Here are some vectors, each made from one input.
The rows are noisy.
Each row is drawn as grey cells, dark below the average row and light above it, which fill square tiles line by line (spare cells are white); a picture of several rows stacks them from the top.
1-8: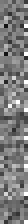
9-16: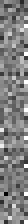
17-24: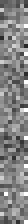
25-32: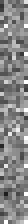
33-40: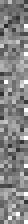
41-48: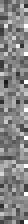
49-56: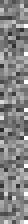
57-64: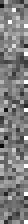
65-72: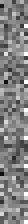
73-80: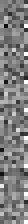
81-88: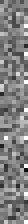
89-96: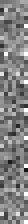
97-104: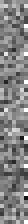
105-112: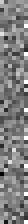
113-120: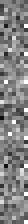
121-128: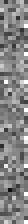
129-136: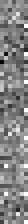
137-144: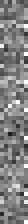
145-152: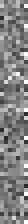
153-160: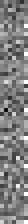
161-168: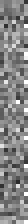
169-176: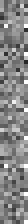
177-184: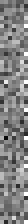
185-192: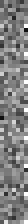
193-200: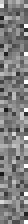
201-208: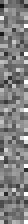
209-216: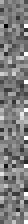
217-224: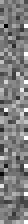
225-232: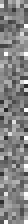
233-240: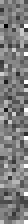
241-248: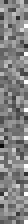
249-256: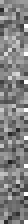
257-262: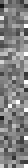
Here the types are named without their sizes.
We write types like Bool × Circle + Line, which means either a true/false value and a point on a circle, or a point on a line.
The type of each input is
Bool × (Circle + Unit) × Line.
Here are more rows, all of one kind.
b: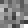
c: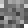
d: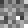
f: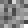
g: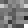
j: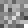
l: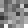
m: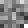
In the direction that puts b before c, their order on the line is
l, f, b, g, c, m, d, j.
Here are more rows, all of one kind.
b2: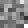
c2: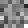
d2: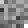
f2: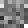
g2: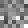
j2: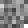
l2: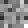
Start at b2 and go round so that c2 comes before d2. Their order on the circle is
b2, f2, c2, g2, j2, d2, l2.
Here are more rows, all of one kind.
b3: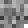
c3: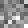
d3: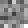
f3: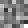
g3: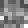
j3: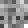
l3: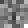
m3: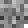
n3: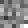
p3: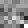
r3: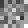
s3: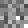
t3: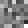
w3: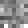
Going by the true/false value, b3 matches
j3, m3 and p3.
